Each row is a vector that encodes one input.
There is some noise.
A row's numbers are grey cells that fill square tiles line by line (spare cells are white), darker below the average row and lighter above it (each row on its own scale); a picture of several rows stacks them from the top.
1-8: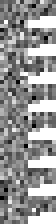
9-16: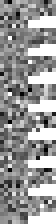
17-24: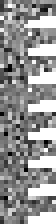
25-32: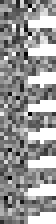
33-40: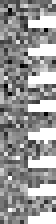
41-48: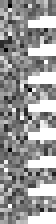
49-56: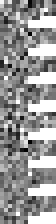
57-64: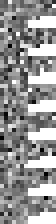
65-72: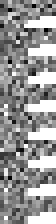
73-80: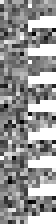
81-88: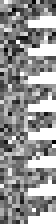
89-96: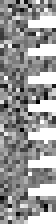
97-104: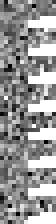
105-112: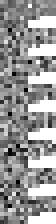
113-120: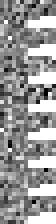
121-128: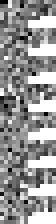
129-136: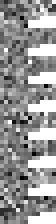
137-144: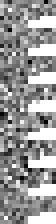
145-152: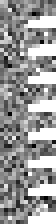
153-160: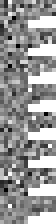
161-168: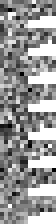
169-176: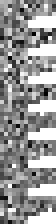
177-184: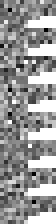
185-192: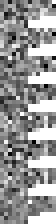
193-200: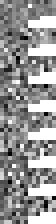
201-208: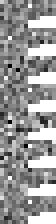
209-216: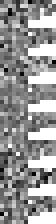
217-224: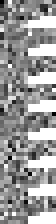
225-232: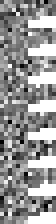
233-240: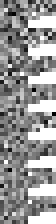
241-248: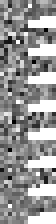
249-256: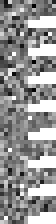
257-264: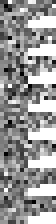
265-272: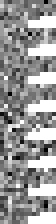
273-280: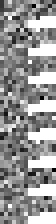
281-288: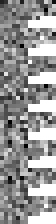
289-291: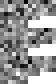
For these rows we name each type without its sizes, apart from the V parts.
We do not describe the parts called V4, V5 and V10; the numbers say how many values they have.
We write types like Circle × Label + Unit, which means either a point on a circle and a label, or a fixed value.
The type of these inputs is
(Circle + Unit) × V5 + (Line + V4) × (Line + V10).
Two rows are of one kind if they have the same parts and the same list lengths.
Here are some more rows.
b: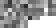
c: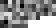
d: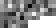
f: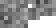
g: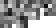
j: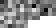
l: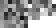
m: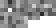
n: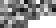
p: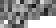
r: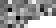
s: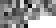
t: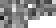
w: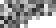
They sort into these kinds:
b, m, w
c, j, r
d, g, l, s
f, t
n
p

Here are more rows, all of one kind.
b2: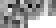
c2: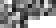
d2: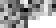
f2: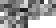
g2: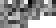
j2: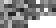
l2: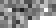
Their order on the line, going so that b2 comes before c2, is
b2, l2, j2, c2, g2, f2, d2.
